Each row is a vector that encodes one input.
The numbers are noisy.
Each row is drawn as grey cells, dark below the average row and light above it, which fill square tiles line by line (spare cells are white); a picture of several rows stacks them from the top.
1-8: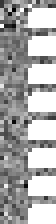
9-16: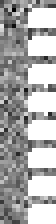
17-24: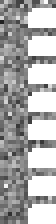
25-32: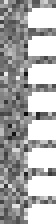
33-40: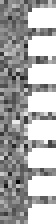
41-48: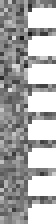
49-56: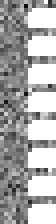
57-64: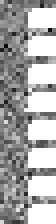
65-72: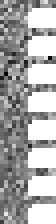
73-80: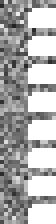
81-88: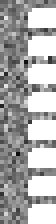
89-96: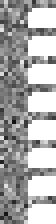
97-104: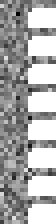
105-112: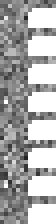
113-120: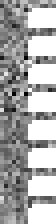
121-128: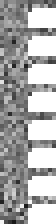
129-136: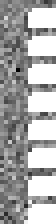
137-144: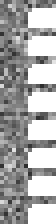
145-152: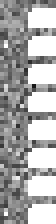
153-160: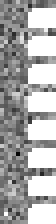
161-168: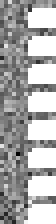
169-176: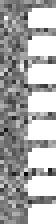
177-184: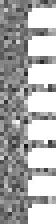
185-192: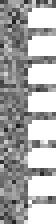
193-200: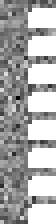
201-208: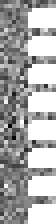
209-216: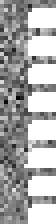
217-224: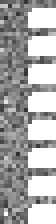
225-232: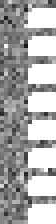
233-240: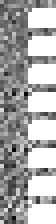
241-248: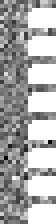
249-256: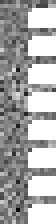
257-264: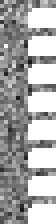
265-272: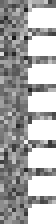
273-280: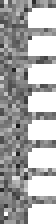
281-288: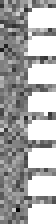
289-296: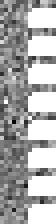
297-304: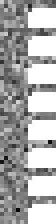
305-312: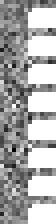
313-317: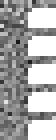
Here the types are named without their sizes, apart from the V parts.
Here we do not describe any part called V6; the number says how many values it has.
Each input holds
either a node of a tree and three true/false values, or a value of V6.
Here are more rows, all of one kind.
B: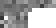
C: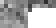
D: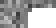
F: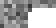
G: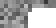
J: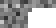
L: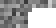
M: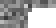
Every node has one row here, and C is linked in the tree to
G.
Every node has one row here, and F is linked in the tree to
G.
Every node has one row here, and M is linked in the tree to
B, D and G.
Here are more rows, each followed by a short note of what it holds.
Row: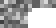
a value of V6
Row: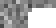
a node of a tree and three true/false values
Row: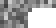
a node of a tree and three true/false values
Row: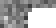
a node of a tree and three true/false values
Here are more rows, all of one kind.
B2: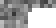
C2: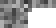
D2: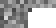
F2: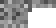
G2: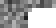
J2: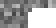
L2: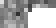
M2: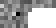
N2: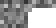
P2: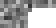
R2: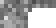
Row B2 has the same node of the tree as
L2 and R2.
